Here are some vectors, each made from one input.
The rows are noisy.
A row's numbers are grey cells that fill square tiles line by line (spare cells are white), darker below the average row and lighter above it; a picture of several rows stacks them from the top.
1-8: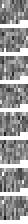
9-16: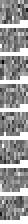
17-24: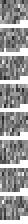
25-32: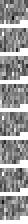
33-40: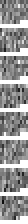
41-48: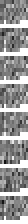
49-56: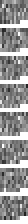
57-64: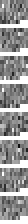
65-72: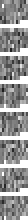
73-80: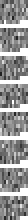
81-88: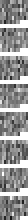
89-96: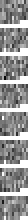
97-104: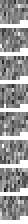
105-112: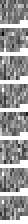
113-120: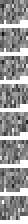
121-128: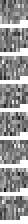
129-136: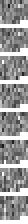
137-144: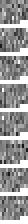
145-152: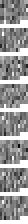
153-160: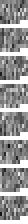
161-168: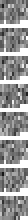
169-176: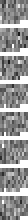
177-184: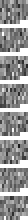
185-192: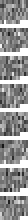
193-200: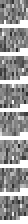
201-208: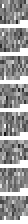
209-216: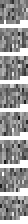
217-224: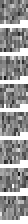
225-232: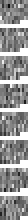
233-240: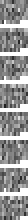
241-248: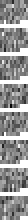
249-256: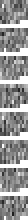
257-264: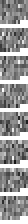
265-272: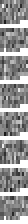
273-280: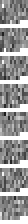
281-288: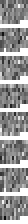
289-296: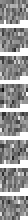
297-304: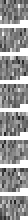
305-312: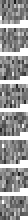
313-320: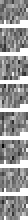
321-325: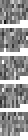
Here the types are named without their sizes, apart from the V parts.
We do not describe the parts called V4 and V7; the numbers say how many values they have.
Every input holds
a value of V4 and a value of V7, together with either a label, or three true/false values.
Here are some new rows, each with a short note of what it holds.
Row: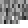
a label, a value of V4 and a value of V7
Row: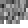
a label, a value of V4 and a value of V7
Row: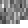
a label, a value of V4 and a value of V7
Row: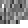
a label, a value of V4 and a value of V7
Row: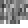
three true/false values, a value of V4 and a value of V7
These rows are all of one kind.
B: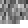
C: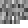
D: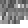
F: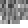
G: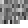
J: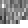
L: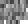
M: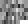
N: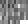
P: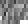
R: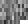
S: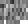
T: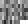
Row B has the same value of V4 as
D, F, N and P.
